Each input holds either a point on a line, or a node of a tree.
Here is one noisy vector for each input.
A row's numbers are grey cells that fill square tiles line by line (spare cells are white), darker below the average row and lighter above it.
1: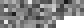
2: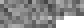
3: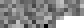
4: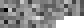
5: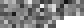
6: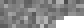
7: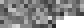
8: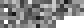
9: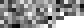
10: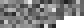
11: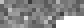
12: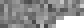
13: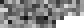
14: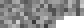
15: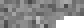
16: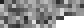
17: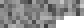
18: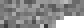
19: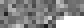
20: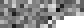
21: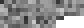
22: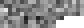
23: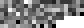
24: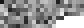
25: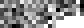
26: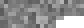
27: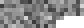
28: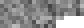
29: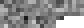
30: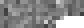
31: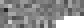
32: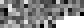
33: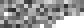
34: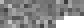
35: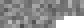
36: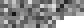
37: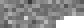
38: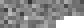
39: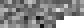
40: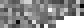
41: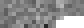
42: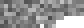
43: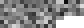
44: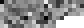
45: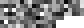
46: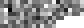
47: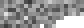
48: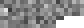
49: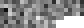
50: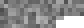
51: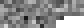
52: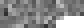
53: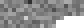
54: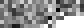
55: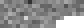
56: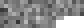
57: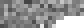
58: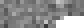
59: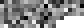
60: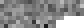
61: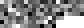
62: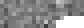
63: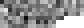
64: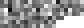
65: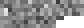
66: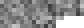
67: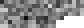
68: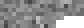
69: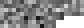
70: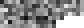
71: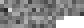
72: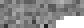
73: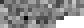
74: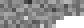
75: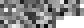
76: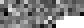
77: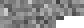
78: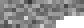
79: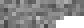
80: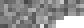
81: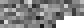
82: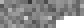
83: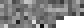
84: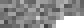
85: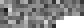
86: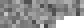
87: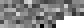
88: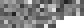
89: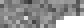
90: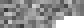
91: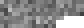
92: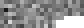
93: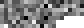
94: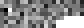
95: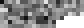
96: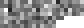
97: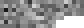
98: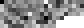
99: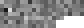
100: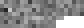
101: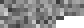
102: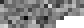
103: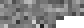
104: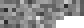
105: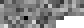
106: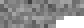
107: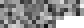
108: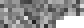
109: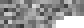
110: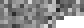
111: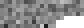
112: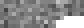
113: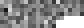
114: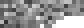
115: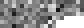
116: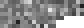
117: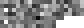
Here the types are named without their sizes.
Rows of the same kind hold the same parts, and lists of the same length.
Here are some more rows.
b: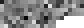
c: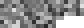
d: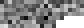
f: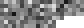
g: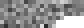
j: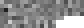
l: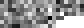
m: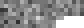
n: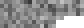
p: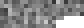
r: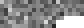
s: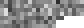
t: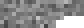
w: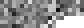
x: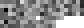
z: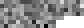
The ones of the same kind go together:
b, d, f, l, s, w
c, g, j, m, n, p, r, t, x, z

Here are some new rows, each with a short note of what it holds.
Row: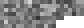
a point on a line
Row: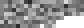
a node of a tree
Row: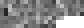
a node of a tree
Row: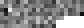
a node of a tree
